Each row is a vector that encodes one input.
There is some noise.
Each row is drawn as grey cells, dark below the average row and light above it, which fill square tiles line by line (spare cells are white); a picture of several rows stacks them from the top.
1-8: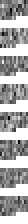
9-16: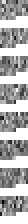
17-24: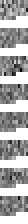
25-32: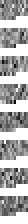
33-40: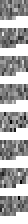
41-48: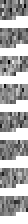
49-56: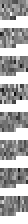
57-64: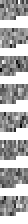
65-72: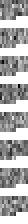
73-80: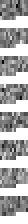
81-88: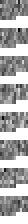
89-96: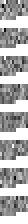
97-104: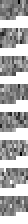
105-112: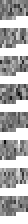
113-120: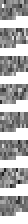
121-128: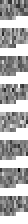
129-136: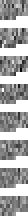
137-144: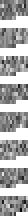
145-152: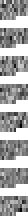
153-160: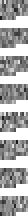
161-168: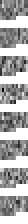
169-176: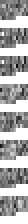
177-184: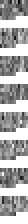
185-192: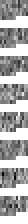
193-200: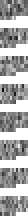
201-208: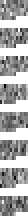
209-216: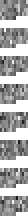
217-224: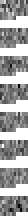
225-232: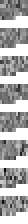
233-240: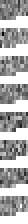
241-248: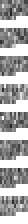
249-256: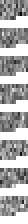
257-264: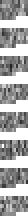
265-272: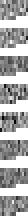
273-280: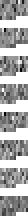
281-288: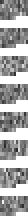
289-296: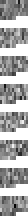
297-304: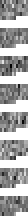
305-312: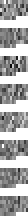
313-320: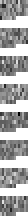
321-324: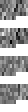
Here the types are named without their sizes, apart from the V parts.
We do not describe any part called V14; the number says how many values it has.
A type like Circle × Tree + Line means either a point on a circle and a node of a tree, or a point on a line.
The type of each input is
(Bool × Circle + Unit) × Label × V14.
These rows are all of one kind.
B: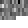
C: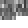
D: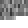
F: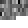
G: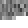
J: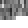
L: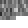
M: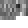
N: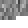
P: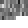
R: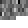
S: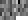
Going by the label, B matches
F, L, R and S.
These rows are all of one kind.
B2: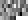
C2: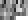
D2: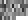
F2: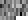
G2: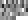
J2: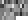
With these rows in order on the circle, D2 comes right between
F2 and G2.
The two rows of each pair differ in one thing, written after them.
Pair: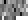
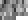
the label
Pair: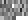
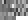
the label
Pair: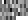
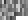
the label
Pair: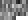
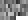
the place on the circle
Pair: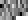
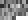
the label
